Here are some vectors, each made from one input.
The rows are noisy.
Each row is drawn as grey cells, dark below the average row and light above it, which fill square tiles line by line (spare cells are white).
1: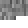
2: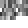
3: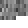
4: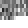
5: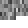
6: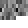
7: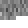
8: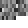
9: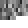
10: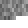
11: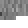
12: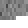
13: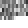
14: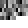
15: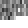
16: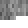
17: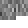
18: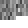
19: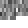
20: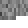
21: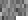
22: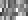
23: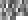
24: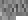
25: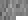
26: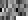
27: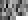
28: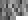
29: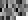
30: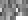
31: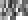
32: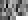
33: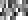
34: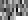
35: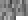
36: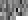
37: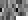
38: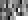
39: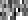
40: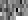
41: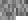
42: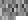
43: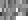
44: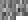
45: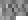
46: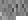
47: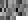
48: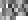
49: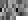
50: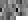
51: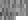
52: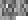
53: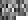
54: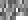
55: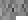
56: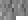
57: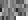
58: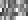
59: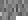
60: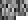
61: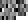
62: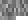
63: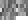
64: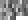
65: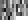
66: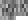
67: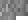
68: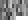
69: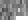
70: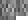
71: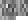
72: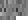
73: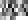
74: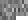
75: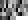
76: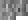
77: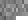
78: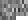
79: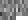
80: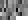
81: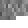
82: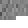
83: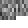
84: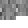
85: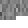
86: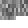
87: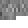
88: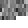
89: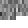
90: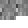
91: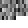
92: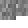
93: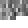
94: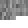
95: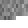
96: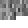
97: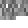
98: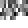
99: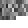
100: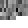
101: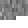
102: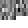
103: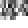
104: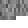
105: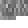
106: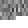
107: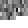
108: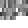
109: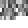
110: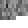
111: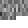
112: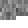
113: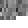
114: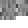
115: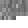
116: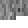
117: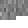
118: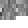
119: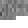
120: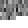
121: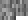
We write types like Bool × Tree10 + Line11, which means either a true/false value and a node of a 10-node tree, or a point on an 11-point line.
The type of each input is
Bool × (Circle16 + Unit).
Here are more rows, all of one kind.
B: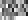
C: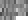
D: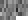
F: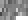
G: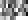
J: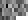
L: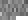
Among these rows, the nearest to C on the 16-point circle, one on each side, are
F and G.
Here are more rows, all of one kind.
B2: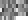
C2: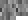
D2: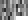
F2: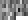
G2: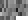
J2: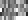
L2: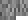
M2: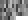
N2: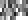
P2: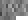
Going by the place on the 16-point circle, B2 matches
D2, G2, L2 and N2.
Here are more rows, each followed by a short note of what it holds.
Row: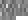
a true/false value
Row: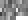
a point on a 16-point circle and a true/false value
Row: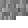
a point on a 16-point circle and a true/false value
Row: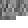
a point on a 16-point circle and a true/false value
